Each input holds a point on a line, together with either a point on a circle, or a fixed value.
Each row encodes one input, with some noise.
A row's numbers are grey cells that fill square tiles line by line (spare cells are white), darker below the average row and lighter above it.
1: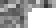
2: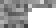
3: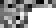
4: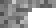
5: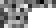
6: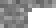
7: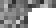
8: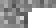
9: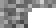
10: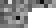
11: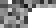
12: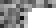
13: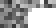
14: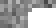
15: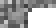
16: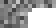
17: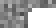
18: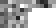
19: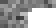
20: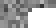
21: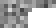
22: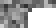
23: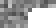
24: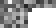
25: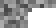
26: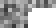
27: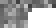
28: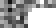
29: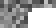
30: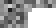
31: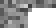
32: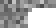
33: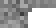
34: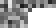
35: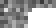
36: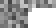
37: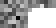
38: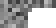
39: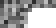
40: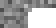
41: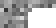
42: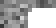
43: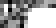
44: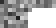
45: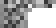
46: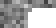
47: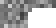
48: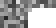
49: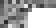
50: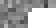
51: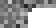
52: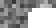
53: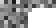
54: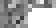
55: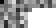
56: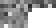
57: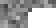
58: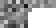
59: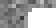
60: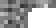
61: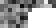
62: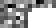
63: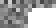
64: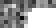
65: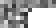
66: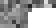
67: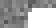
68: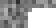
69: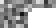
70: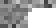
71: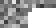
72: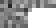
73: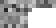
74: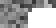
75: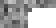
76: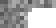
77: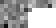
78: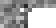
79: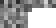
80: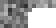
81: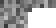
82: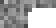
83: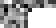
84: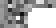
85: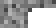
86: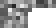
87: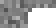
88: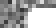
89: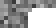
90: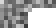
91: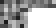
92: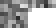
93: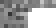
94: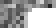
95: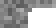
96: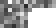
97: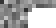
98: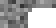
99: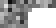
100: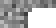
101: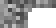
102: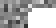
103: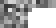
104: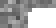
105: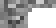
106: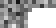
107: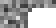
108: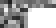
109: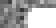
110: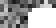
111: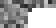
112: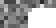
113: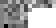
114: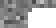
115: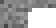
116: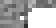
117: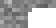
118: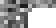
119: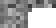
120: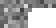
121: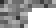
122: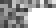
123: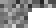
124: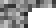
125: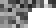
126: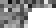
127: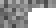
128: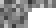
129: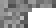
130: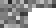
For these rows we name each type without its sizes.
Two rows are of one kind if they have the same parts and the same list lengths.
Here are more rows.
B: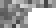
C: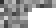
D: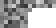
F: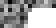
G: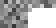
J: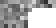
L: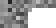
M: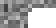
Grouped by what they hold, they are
B, D, F, M
C, G, J, L

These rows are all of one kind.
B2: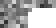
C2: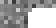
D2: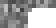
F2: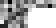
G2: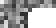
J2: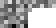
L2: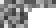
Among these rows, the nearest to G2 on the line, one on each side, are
B2 and L2.
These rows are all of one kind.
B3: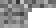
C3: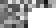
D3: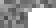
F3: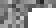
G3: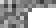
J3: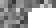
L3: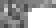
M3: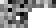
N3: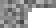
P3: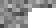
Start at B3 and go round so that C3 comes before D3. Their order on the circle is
B3, N3, J3, P3, L3, G3, M3, C3, D3, F3.
